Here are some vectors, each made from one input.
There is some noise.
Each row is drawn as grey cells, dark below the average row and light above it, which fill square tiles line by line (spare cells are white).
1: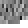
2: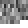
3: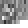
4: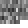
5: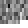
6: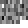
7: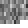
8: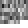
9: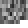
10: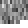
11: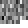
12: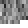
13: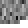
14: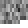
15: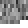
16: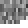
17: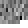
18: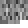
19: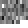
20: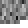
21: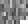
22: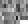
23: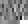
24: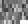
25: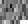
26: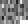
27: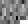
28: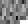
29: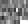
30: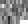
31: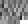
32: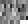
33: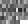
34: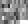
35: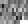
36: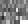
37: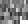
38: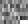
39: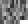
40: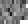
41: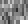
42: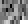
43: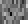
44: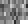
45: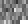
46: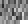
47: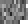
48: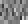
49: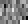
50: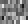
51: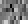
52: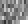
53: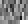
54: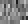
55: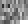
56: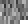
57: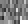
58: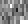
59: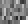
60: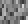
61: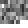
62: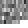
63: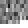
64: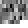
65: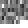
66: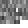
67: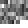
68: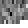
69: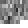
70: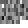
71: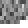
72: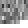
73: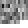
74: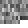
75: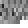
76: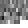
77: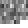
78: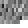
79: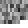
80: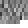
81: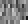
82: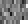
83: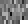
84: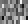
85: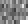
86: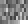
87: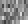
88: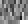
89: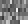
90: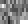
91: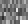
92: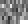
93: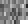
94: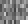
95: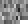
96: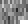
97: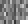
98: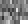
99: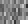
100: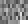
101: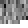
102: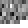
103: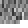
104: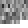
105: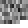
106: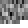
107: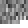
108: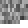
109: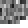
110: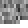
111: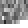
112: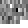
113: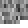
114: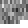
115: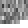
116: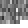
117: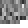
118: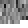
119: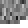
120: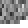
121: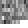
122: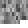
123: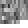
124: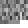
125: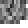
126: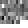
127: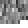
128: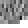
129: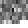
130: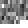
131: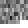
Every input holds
one of 6 labels, together with either two labels (each one of 6), or one of 7 labels.
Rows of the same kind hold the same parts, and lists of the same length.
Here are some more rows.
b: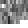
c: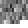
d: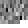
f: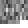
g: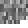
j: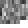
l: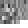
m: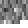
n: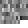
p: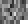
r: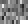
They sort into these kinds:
b, d, g, j, l, n
c, f, m, p, r

